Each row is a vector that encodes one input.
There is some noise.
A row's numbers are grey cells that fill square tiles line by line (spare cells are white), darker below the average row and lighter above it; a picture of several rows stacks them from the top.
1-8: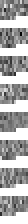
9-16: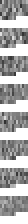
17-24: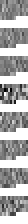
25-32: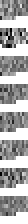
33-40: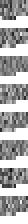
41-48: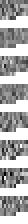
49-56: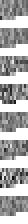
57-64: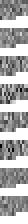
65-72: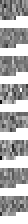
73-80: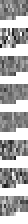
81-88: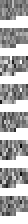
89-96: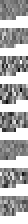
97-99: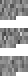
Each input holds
one of 8 labels.
